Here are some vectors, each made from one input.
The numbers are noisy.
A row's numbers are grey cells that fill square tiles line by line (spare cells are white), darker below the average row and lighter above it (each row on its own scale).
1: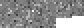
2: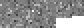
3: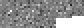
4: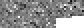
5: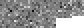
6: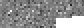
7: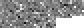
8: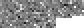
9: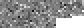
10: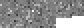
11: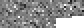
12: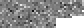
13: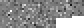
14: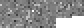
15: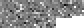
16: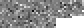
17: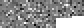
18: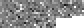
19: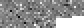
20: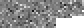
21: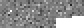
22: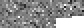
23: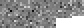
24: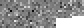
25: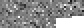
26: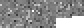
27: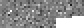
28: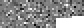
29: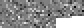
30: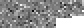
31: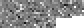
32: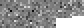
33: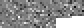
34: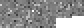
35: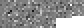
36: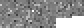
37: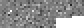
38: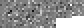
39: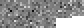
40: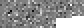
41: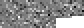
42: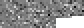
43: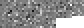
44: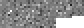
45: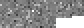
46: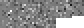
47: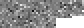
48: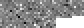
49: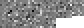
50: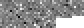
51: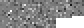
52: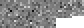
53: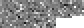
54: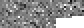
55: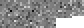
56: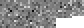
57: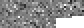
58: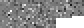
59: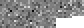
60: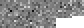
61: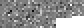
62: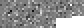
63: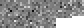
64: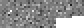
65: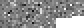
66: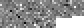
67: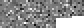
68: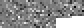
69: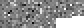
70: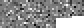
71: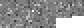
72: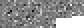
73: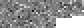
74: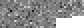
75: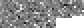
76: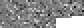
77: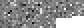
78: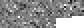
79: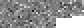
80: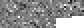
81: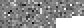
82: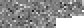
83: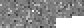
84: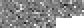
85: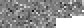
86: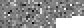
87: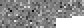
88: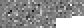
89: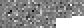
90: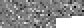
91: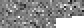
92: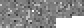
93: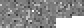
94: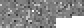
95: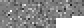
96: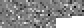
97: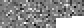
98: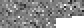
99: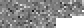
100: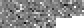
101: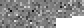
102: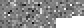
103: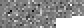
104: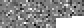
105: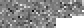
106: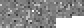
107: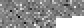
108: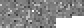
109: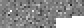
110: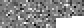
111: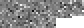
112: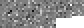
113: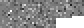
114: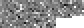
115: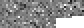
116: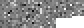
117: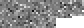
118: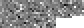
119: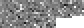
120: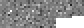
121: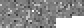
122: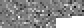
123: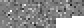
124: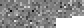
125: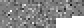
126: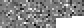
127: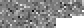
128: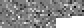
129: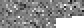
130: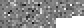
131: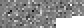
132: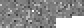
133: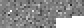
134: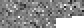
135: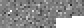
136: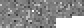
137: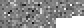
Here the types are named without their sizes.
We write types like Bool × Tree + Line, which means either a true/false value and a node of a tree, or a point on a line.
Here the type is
Bool × Line.
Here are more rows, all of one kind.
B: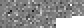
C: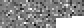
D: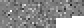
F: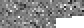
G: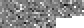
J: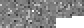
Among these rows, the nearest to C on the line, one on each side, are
B and D.
